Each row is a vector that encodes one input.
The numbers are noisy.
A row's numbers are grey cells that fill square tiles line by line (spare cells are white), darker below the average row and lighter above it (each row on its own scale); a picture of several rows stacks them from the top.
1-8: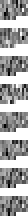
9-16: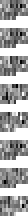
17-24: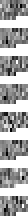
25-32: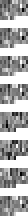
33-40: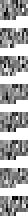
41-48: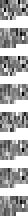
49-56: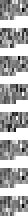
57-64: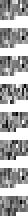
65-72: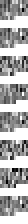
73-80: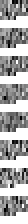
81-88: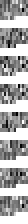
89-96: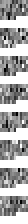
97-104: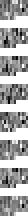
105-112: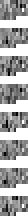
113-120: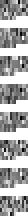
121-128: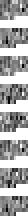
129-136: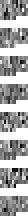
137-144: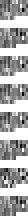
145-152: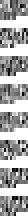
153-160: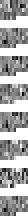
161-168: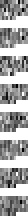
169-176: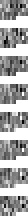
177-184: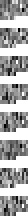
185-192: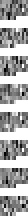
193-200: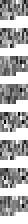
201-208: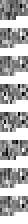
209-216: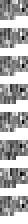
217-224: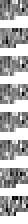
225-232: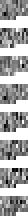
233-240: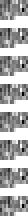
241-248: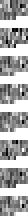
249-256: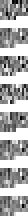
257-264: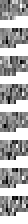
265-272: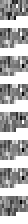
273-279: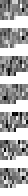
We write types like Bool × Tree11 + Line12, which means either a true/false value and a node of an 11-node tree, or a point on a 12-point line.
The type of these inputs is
Bool × (Tree11 + Unit) + Circle11.
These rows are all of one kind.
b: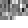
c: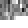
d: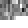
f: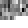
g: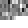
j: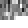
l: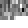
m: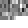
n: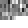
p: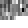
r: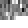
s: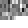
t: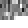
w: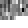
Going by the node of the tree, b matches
g, m, n and s.
